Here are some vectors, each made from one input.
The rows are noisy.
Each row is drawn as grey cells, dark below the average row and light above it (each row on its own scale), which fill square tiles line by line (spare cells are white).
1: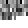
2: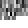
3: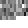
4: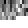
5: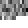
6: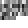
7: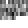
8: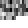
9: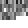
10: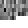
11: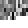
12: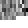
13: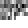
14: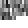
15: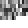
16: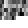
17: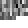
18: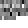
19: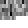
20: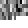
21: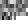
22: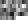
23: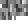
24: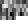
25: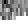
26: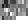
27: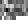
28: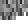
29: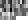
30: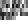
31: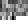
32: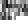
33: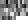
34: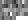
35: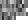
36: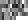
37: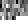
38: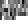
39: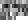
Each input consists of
a true/false value, together with either a point on a 6-point circle, or a fixed value.
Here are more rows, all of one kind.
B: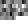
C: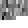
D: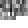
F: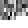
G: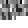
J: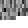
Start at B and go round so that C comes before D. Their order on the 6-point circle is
B, G, J, C, D, F.
